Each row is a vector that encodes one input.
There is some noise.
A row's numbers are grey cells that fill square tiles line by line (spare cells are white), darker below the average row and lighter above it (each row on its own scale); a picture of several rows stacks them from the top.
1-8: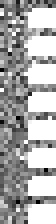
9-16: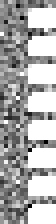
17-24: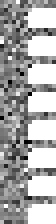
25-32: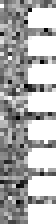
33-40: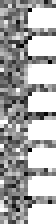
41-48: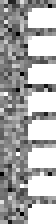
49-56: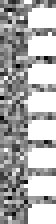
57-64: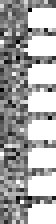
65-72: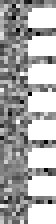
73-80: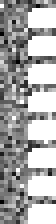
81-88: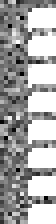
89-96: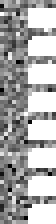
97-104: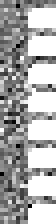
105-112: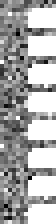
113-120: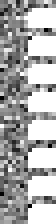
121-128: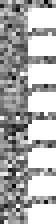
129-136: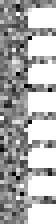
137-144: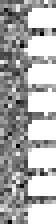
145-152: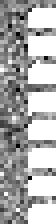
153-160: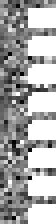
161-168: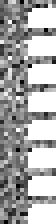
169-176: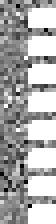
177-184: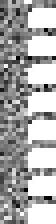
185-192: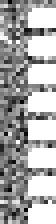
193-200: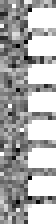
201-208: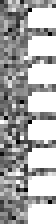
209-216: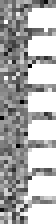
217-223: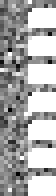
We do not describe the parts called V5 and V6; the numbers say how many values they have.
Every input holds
one of 8 labels, a value of V5 and a value of V6, together with either one of 8 labels, or three true/false values.
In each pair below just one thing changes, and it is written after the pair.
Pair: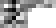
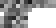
the value of V6
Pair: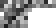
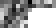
the value of V6
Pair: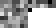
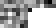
the value of V6
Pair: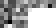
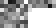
the label
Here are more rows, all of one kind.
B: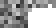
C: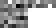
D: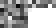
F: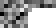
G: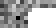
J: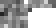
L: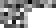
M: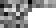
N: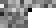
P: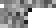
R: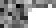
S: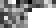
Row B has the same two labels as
C and D.
